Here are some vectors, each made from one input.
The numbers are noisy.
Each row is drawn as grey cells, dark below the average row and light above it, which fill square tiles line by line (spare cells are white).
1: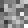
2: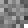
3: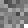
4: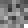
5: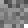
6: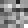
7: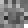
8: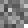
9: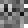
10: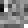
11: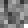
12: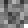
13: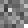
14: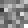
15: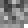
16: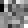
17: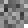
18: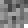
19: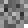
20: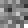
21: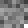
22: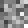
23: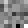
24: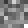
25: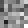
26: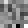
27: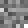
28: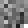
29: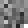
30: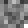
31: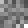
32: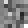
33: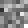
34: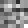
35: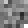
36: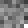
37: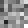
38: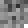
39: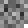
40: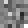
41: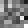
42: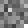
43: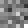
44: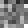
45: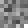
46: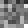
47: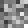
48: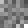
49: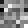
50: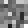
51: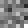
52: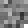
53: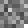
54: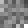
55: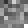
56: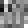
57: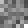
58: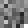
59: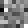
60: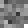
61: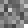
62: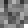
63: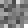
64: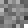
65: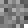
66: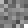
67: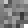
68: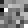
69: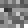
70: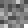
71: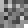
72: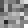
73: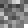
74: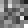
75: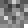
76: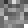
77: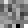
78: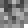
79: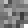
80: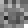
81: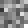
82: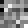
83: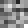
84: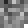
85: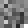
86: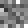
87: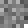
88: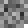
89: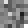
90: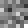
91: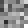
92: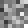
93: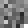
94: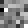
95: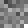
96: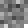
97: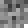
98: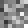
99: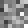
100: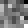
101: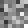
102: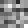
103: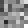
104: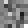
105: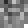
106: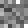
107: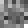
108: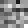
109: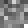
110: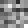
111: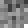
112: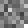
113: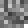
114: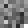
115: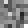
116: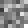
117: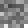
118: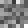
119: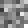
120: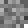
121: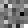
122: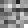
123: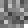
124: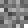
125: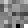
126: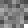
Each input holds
a point on a 5-point line, together with either a point on a 5-point line and a true/false value, or a point on a 6-point line.
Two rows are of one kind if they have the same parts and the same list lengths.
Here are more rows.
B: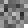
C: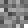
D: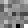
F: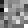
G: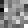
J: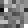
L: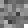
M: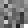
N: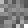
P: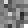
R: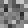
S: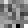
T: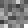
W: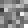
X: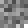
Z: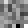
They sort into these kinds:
B, D, F, G, J, M, P, R, S, W, Z
C, L, N, T, X

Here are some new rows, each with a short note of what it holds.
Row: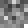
a point on each of two 5-point lines and a true/false value
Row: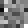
a point on a 5-point line and a point on a 6-point line
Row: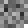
a point on a 5-point line and a point on a 6-point line
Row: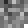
a point on each of two 5-point lines and a true/false value
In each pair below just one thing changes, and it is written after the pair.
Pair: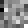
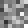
the place on the 6-point line
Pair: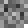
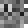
the place on the 5-point line
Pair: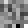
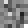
the place on the 6-point line
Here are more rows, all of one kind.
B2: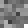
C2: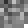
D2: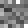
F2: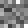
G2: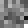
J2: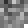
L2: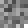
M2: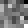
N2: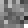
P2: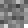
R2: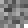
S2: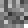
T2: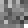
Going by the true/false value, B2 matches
C2, J2, M2 and P2.
